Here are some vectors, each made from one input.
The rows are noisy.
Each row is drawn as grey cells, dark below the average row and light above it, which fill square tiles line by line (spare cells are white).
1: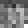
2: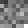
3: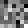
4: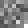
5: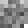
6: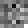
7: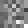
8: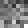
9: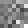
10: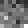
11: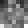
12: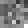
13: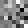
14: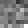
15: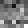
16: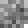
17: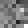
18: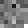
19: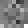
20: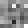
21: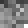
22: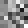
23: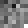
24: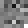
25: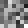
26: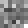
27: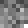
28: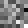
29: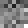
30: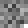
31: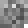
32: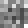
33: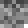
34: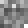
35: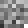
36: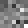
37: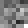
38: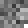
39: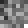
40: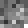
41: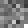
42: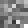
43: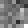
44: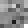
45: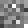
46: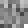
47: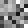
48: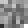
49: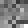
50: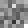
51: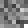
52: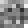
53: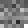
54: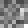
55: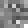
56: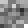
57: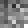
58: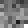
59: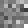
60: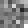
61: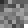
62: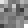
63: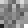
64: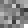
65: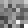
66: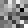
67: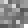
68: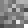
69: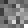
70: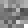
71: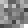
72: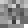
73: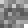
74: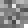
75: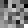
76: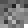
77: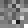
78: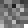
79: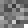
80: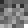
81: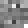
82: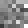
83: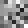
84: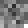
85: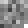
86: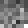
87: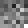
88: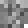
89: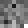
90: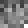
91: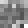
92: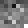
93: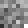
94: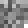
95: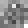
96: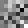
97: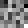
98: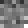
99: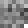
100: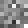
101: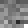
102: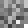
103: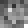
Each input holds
a true/false value, together with either a point on a 10-point circle, or a fixed value.
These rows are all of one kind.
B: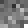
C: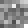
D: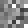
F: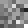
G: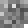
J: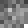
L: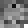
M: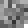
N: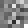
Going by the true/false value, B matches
J and L.
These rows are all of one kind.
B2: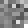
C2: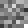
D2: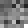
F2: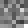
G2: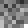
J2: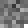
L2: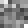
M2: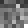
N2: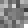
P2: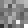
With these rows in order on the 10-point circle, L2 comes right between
G2 and J2.
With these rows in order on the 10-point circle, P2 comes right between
C2 and D2.
